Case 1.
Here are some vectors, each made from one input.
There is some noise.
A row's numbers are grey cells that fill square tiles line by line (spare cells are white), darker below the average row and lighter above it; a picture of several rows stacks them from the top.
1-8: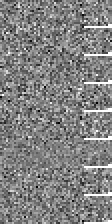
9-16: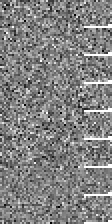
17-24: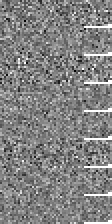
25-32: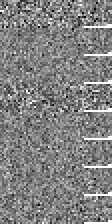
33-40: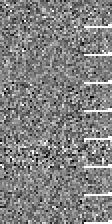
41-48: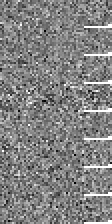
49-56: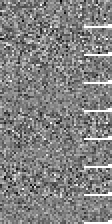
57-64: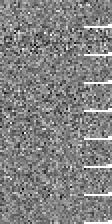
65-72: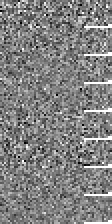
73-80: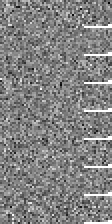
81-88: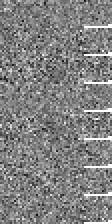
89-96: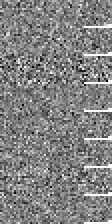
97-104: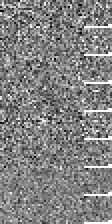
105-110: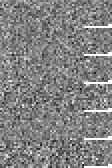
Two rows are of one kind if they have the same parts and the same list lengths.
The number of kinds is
3.
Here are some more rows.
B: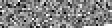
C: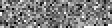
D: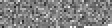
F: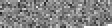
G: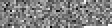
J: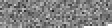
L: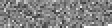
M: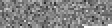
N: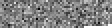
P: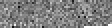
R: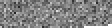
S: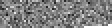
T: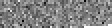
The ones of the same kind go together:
B, D, F, J, L, M, P, R, S, T
C
G, N

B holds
a node of a 9-node tree.
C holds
a fixed value.
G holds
a node of an 8-node tree and a true/false value.
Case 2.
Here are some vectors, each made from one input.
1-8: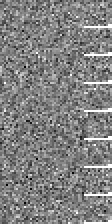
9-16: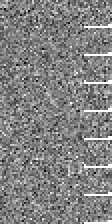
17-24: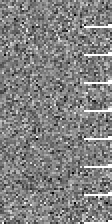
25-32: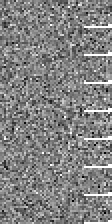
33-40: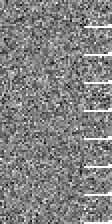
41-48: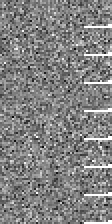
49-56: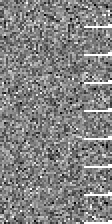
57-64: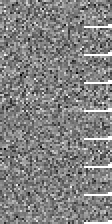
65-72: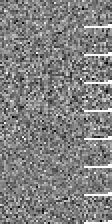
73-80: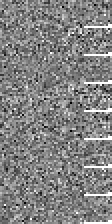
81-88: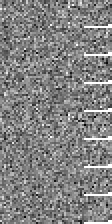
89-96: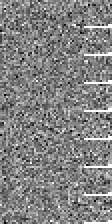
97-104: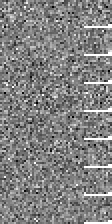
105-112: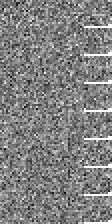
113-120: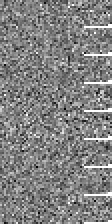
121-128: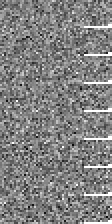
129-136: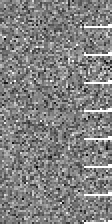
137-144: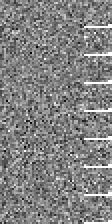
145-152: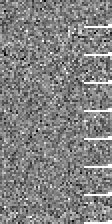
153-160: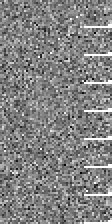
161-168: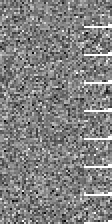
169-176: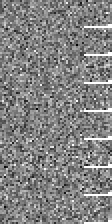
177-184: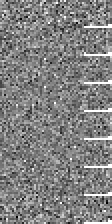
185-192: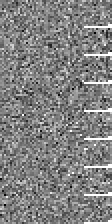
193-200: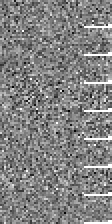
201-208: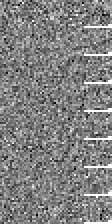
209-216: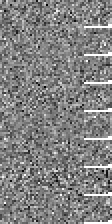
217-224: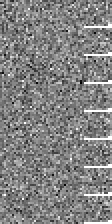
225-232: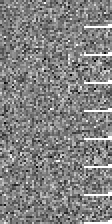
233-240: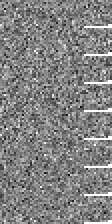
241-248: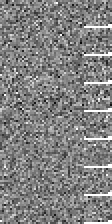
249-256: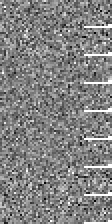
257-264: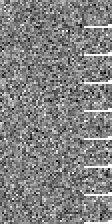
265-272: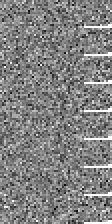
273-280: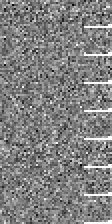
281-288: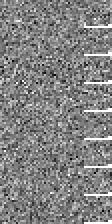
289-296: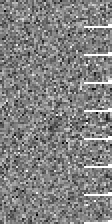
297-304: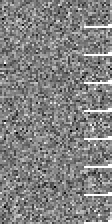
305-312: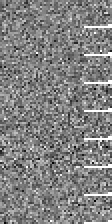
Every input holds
a node of a 12-node tree, together with either a point on a 14-point line, or a node of a 10-node tree.
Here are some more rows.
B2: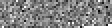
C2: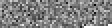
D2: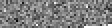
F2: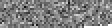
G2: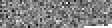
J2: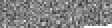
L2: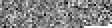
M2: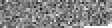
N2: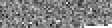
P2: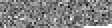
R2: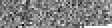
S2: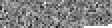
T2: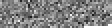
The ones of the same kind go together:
B2, C2, D2, L2
F2, G2, J2, M2, N2, P2, R2, S2, T2

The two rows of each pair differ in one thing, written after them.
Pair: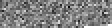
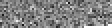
the node of the tree
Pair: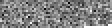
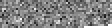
the place on the 14-point line
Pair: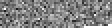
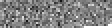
the place on the 14-point line
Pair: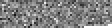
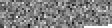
the node of the tree
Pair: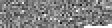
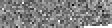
the place on the 14-point line
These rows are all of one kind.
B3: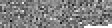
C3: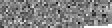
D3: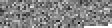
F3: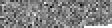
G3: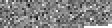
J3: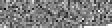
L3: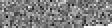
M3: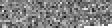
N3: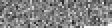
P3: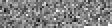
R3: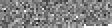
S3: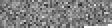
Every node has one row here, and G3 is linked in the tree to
C3 and D3.
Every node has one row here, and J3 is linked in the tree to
L3.
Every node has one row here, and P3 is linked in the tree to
R3.
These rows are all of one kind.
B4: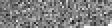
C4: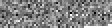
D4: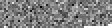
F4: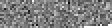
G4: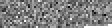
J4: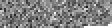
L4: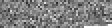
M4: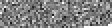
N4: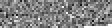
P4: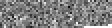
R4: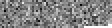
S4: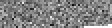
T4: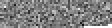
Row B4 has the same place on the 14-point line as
G4, L4, N4 and T4.
